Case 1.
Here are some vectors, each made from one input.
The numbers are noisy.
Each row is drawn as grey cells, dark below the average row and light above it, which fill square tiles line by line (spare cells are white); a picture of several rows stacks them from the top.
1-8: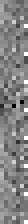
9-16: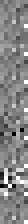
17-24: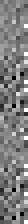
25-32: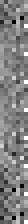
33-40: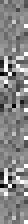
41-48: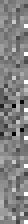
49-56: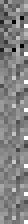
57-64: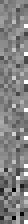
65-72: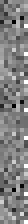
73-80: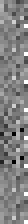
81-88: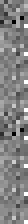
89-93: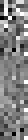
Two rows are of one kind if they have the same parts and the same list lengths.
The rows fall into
3 kinds.
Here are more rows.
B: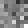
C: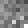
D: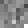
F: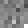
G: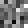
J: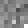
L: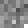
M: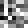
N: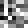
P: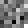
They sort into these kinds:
B, C, D, F, J, L
G, P
M, N

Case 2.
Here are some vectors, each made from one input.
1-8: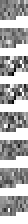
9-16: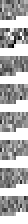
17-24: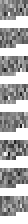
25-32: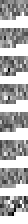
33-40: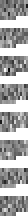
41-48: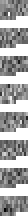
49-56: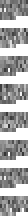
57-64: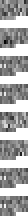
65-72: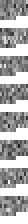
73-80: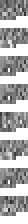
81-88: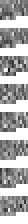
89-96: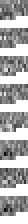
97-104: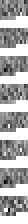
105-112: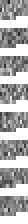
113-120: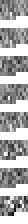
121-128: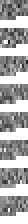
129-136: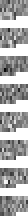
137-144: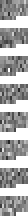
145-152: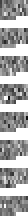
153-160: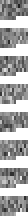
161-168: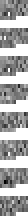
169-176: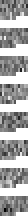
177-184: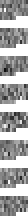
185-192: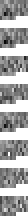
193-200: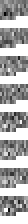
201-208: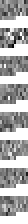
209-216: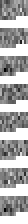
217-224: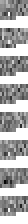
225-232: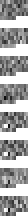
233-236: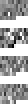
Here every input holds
a list of up to two points on an 8-point line.
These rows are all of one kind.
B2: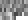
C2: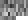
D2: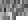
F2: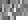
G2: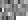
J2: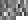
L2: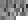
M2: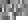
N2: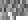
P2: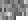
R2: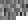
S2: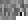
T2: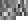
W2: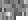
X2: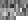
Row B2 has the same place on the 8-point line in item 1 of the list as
D2, F2, M2 and N2.
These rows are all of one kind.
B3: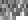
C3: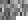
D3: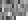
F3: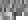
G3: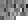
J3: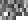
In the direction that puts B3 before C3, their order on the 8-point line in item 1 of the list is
B3, F3, D3, C3, G3, J3.
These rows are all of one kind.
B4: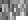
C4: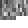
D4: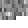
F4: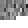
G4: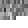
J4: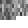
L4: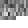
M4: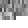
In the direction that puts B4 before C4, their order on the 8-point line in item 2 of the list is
J4, B4, C4, M4, D4, L4, G4, F4.
